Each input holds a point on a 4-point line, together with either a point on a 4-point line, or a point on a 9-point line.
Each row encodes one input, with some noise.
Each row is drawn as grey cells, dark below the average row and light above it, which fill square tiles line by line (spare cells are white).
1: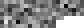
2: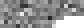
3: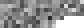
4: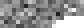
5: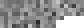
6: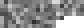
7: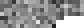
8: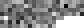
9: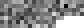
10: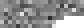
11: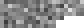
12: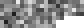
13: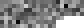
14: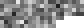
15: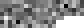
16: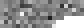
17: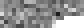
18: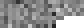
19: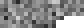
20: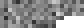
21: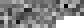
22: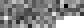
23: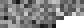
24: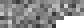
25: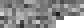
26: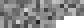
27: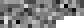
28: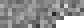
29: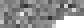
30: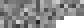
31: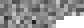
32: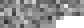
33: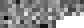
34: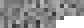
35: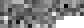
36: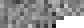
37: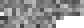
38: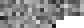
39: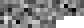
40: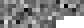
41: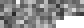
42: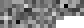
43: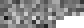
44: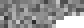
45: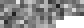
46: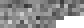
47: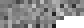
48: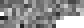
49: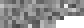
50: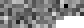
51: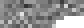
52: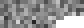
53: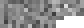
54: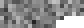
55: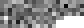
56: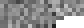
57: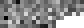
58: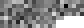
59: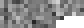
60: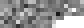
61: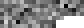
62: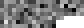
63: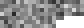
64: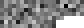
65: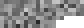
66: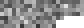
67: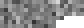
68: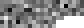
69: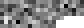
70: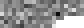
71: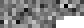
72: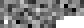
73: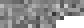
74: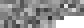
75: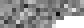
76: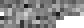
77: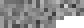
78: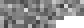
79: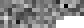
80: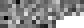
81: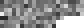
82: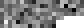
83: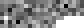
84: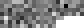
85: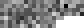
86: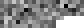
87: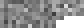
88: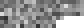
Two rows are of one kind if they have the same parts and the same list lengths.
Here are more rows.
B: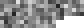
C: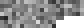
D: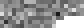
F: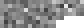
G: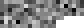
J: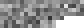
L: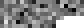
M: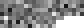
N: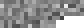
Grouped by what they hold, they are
B, C, D, F, J, N
G, L, M

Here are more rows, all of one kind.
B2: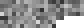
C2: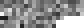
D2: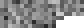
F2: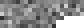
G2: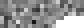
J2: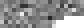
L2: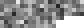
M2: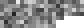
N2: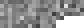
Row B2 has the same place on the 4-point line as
D2 and N2.
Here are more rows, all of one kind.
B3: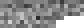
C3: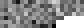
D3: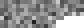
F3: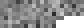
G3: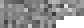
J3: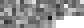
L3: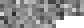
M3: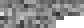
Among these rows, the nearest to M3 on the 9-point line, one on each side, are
B3 and J3.
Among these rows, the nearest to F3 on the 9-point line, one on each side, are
B3 and G3.
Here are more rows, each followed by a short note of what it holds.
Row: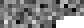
a point on each of two 4-point lines
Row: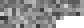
a point on a 4-point line and a point on a 9-point line
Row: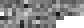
a point on a 4-point line and a point on a 9-point line
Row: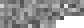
a point on a 4-point line and a point on a 9-point line
